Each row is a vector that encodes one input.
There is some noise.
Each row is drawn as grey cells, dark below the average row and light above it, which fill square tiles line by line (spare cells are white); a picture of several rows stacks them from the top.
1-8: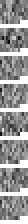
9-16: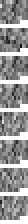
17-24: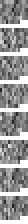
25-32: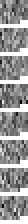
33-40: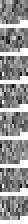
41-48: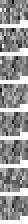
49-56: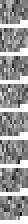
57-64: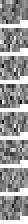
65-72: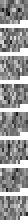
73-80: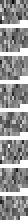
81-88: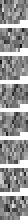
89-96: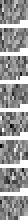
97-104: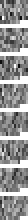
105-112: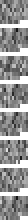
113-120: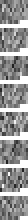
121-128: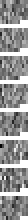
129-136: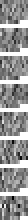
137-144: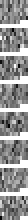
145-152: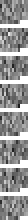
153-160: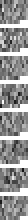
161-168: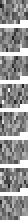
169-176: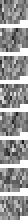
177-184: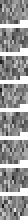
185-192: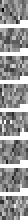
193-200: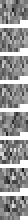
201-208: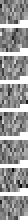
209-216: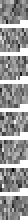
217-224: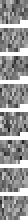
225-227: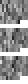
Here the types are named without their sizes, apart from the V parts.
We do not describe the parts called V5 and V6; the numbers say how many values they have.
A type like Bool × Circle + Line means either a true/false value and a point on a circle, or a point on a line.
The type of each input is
Bool × (Tree + V5) + Label × V6.
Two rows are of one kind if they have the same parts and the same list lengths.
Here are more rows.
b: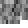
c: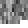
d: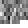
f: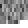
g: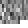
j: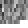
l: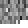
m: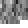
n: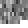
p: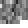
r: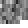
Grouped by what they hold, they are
b, f, m, p, r
c, j, n
d, g, l

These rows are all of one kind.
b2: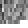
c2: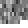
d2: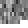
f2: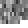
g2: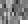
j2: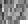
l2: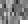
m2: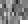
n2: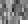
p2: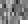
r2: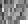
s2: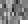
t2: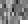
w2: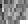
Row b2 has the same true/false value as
j2, r2 and w2.
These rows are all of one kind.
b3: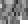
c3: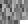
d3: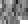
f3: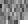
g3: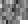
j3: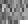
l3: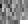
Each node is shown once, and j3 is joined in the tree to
b3 and g3.
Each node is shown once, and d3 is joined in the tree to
b3 and f3.
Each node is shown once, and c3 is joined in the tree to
l3.
